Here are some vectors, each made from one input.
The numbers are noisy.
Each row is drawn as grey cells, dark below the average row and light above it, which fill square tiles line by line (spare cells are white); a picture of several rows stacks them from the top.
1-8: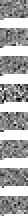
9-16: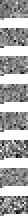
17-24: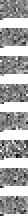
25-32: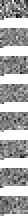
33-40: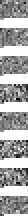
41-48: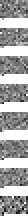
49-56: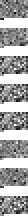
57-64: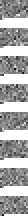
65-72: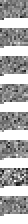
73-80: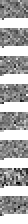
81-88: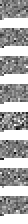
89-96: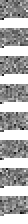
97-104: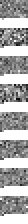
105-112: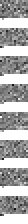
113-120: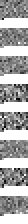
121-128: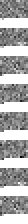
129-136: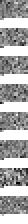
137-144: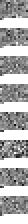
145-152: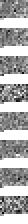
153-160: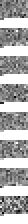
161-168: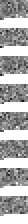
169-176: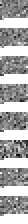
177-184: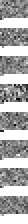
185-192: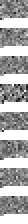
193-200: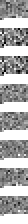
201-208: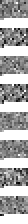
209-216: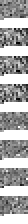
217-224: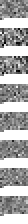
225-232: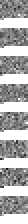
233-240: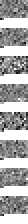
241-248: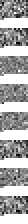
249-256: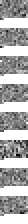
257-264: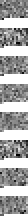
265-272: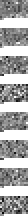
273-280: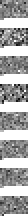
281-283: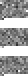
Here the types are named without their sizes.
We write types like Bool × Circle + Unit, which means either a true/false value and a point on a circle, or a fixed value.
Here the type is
Circle × Line + Label.
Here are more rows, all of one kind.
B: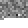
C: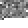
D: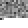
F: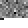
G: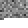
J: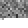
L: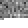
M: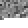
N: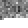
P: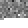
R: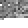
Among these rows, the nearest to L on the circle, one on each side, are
B and D.
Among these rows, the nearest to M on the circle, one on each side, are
C and N.
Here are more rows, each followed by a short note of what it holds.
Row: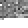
a point on a circle and a point on a line
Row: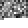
a label
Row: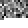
a label
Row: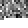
a label
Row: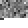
a point on a circle and a point on a line
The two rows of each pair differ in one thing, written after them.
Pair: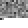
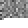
the place on the circle
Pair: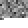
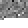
the place on the circle
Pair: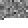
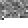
the place on the circle
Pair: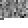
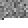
the place on the circle
